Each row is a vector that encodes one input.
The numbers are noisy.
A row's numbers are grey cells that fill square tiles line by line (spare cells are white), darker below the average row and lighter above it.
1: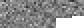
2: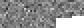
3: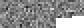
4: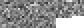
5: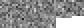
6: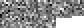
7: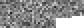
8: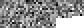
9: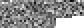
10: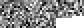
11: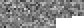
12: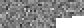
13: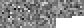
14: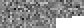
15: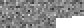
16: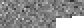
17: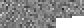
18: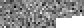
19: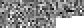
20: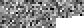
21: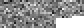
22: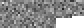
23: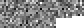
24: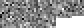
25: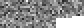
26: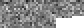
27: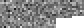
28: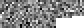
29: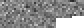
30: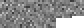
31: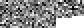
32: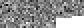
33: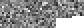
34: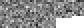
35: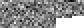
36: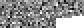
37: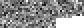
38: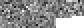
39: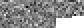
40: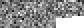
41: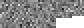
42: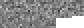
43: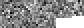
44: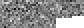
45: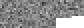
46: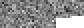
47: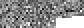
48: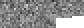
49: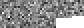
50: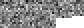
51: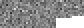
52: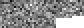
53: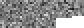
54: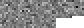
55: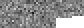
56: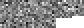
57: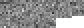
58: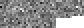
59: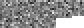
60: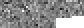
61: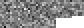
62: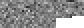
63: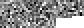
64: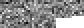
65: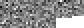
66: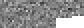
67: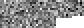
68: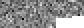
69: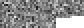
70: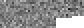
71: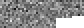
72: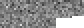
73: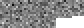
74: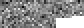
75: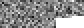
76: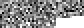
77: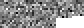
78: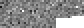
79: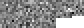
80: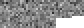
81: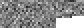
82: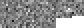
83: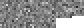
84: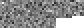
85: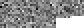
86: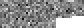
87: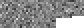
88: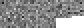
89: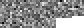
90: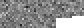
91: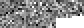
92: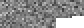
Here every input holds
a node of a 9-node tree and a true/false value, together with either a fixed value, or a node of a 9-node tree.
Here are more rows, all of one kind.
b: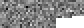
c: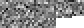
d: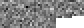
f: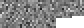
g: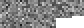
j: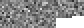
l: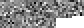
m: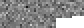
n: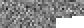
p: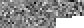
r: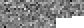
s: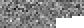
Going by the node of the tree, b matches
d and m.
